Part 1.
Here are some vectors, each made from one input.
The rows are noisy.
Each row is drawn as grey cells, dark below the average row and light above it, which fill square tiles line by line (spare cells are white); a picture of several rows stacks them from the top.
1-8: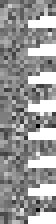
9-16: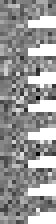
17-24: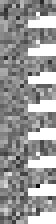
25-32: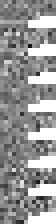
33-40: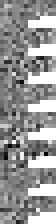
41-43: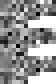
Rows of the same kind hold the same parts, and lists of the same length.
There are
3 kinds of row.
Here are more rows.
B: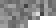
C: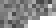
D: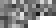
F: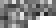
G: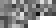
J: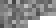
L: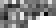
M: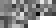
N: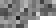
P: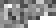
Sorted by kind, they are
B, N, P
C, J
D, F, G, L, M

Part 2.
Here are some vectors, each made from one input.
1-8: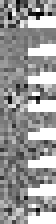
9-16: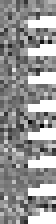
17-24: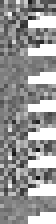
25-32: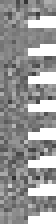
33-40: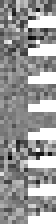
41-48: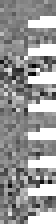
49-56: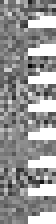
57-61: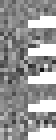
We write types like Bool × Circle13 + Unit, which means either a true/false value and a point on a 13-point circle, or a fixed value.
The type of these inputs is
Bool × Tree8 + Unit.
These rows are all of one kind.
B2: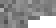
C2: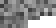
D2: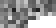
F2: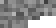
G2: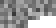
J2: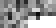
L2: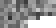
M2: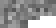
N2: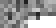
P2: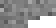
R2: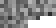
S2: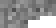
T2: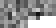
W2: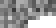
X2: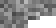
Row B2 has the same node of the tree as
F2, M2, P2 and R2.
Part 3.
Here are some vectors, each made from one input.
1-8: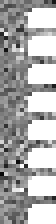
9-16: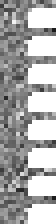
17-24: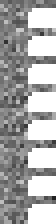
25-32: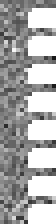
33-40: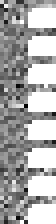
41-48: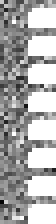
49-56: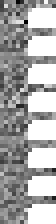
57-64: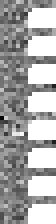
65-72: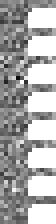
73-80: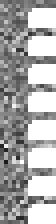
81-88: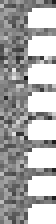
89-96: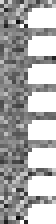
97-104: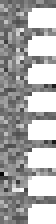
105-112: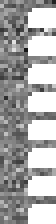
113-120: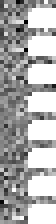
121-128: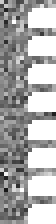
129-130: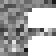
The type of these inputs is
Line3 × Line3 + Line9.
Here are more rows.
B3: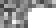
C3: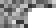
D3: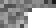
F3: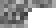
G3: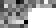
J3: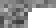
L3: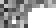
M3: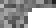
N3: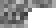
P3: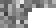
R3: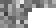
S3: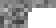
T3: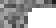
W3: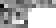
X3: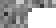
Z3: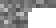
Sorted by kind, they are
B3, C3, G3, L3, W3
D3, F3, J3, M3, N3, P3, R3, S3, T3, X3, Z3

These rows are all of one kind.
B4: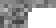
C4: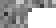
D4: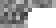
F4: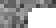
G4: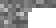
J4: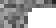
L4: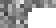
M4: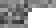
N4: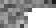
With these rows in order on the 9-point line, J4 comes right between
F4 and N4.
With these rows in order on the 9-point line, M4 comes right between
B4 and D4.
